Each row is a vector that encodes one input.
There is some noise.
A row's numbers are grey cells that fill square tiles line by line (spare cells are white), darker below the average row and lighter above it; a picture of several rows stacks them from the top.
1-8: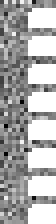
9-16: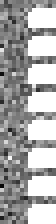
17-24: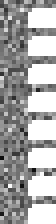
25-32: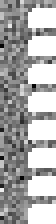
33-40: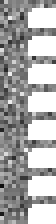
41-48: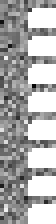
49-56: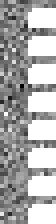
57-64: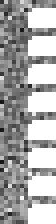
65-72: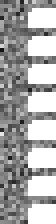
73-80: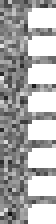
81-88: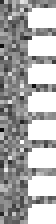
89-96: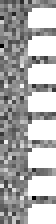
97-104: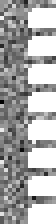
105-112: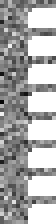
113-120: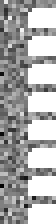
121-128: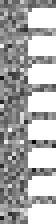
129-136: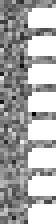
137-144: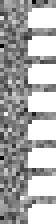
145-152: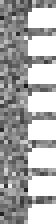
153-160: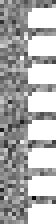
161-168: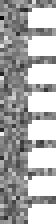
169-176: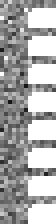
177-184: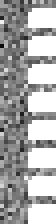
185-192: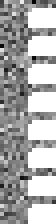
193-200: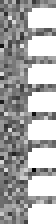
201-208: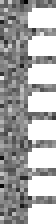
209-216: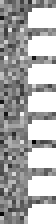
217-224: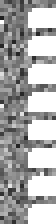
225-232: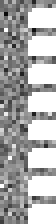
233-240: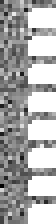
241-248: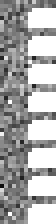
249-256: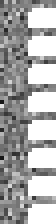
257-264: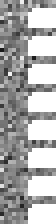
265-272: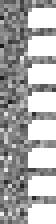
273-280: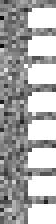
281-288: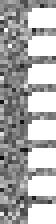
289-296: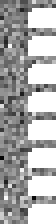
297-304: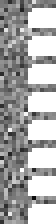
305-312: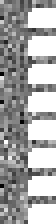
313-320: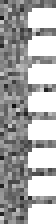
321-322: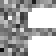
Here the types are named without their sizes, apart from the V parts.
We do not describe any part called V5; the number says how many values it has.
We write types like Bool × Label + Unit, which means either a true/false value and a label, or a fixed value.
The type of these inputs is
(Bool × Circle + Unit) × V5.
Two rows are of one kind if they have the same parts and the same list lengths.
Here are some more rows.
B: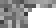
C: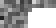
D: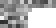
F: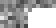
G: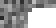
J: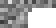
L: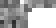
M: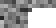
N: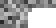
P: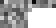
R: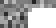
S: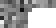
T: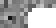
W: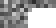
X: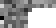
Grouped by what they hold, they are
B, D, F, J, L, N, P, R, T, W
C, G, M, S, X

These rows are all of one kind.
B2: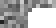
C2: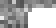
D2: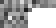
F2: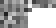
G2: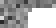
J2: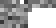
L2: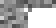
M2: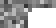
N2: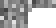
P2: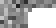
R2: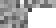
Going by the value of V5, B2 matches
D2, F2, J2 and R2.
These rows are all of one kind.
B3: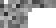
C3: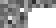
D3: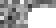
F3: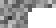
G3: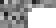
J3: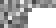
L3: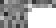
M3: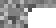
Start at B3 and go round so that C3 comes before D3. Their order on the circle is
B3, J3, F3, G3, L3, C3, D3, M3.
